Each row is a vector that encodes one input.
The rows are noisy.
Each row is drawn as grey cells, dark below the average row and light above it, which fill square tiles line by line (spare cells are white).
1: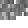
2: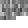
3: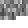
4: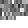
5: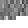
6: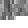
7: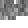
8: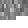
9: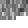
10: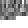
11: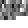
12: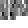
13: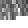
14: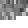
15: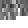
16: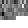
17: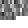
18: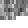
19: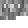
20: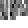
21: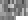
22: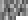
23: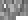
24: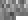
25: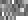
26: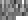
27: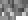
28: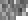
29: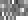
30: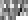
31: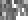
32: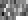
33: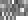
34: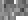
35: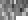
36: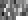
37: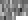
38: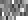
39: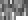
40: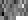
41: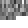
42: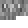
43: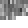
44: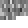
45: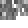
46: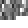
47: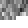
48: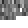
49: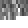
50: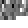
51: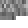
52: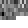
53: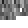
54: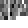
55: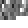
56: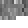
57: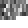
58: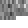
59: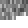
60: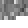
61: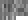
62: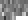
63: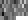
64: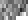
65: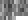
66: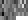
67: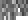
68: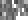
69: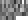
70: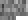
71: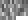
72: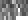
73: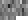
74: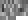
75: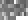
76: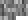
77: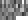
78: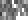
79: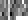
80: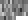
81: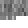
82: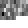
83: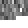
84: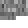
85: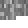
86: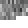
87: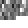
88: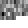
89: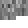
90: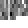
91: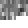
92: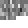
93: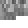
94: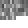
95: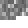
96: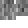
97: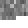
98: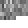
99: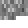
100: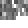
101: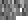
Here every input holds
either a point on each of two 10-point circles, or one of 9 labels.
